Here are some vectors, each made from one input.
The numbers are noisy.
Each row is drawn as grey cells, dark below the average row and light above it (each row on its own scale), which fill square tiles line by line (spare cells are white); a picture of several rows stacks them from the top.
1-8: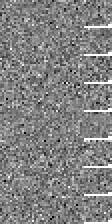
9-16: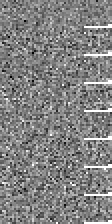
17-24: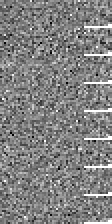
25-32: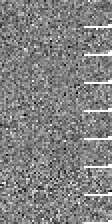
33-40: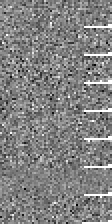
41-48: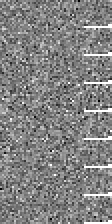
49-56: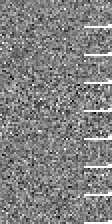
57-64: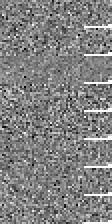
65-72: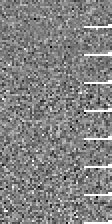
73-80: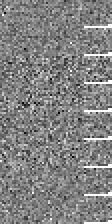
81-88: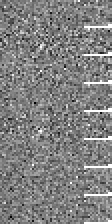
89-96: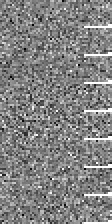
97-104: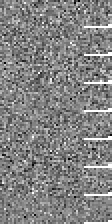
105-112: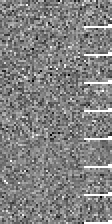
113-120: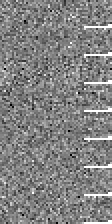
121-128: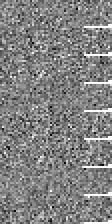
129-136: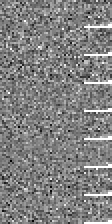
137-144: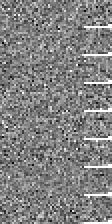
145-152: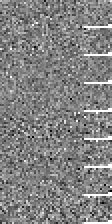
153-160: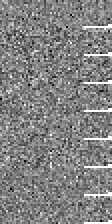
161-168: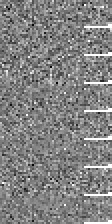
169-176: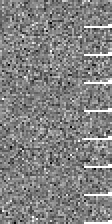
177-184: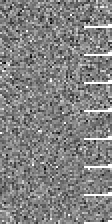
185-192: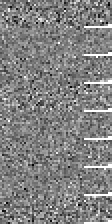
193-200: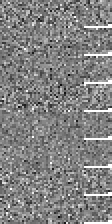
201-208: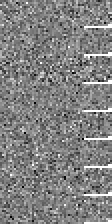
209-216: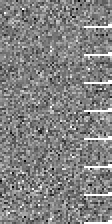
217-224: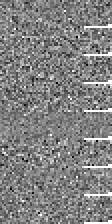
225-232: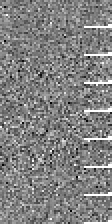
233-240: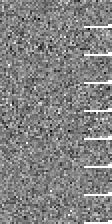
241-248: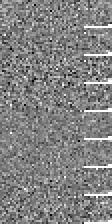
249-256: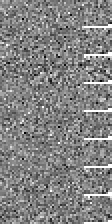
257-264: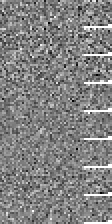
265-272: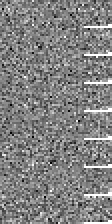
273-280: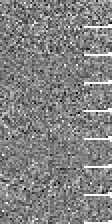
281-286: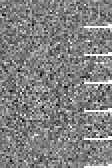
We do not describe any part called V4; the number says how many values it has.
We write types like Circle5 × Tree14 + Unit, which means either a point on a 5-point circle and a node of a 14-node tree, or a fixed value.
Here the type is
Bool × Bool × Bool × Bool × Circle5 × List2(Label11 × V4) + Unit.
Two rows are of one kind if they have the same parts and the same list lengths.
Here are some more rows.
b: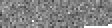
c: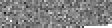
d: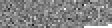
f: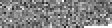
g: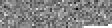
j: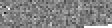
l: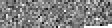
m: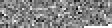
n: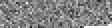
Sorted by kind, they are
b, g, m
c, f, j, l
d
n

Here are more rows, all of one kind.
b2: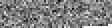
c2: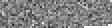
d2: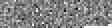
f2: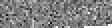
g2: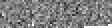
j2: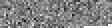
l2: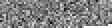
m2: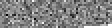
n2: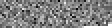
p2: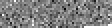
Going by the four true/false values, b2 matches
d2 and n2.
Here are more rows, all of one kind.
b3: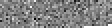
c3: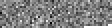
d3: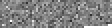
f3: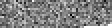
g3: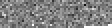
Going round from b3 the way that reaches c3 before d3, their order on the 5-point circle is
b3, f3, c3, g3, d3.
